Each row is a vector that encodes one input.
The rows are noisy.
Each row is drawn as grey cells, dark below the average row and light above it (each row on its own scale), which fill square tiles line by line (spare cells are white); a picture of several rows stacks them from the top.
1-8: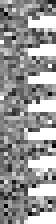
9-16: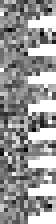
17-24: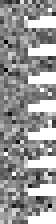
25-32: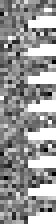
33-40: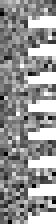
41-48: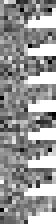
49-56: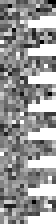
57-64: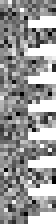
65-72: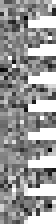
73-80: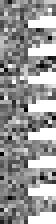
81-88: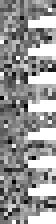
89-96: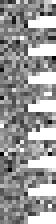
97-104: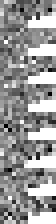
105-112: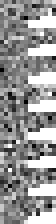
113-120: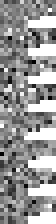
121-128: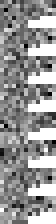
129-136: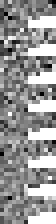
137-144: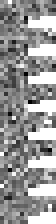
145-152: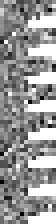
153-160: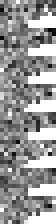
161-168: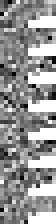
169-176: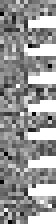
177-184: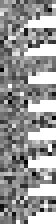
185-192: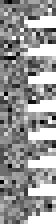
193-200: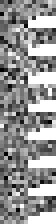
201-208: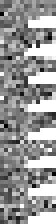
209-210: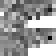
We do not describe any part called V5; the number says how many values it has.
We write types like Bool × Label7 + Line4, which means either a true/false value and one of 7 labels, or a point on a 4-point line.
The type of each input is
List2(Bool × V5) × Tree8.
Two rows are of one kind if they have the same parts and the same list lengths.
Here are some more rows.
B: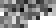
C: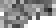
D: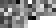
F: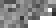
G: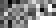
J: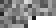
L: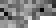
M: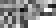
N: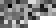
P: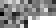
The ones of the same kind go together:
B, C
D, F, G, J, M, N
L, P

